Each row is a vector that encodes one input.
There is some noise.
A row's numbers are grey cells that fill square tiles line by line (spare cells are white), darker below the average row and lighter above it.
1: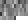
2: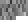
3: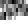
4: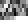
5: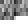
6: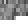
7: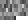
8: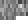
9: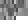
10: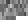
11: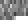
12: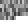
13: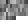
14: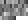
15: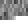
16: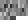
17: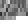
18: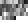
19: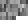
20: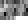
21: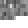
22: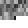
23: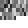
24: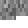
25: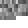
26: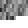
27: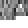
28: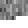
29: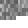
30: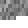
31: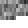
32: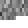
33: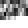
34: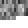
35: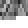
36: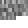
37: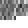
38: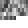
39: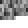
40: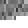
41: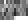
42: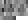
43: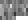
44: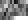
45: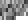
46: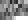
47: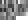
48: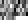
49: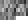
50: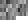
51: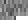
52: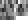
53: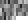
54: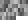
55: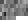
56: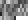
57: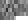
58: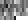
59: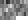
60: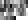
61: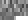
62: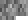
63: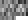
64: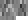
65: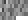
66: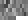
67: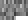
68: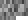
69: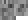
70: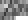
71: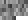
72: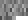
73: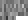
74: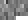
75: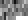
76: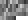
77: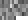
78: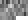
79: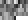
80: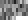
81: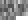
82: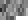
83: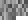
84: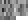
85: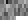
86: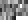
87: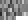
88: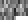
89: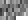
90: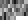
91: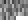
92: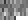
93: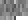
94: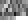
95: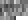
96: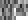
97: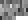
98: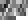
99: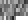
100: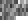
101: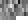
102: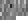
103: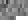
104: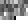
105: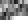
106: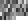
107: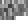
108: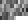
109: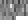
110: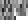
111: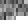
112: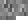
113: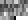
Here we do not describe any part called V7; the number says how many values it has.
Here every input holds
a value of V7, together with either a point on a 5-point line, or a node of an 8-node tree.
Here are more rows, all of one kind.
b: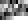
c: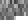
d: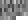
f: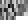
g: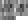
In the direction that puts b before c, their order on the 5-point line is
d, b, f, g, c.
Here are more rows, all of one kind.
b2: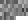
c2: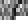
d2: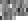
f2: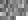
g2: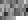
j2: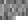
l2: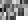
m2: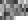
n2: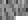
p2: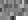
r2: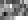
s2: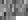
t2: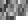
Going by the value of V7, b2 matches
j2, s2 and t2.
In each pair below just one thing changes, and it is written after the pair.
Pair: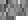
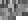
the value of V7
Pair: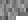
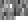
the node of the tree
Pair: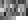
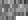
the value of V7
